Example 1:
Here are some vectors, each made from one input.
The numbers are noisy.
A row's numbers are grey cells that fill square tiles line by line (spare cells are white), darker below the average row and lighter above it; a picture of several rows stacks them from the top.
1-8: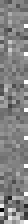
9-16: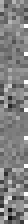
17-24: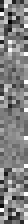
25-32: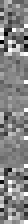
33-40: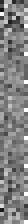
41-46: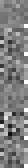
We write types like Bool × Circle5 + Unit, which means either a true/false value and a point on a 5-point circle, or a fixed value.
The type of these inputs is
Line5.
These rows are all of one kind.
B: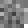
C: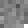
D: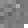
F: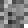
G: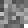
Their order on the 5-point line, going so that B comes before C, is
B, D, F, C, G.
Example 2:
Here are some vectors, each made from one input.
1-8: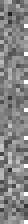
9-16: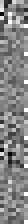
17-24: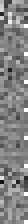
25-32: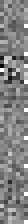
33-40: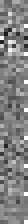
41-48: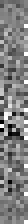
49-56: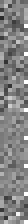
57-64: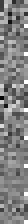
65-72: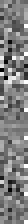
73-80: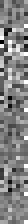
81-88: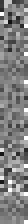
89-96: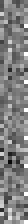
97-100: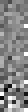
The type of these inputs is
Circle14.
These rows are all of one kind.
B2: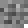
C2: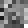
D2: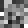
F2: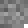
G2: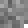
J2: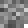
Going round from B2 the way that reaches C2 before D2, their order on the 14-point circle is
B2, G2, C2, J2, F2, D2.
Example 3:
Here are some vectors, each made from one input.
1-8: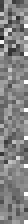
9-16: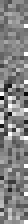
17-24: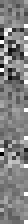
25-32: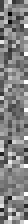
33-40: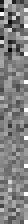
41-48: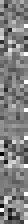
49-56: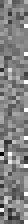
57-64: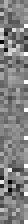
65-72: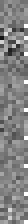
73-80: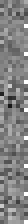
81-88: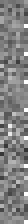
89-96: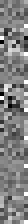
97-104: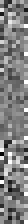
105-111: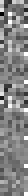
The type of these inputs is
Circle14.
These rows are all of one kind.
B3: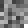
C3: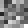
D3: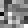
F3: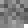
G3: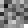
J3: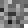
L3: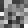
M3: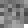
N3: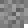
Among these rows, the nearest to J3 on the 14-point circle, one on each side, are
C3 and G3.
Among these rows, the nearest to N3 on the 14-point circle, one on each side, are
D3 and L3.
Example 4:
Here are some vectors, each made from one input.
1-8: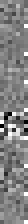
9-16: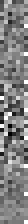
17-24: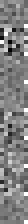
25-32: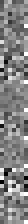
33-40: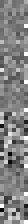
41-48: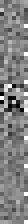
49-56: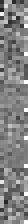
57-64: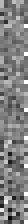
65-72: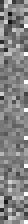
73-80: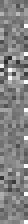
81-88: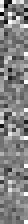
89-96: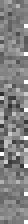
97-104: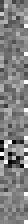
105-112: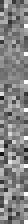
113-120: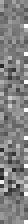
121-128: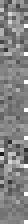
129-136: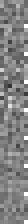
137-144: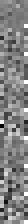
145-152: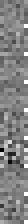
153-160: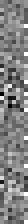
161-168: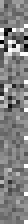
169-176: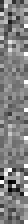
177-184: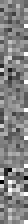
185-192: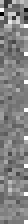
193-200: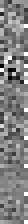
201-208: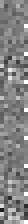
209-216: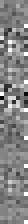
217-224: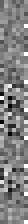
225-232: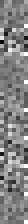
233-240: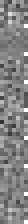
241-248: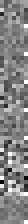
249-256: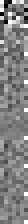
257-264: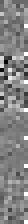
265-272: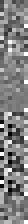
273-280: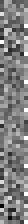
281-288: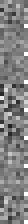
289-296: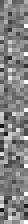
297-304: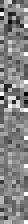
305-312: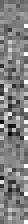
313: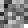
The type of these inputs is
Line7.
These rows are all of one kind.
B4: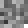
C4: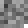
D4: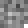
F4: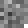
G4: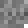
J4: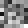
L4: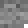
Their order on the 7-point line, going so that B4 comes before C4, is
B4, C4, F4, G4, J4, L4, D4.
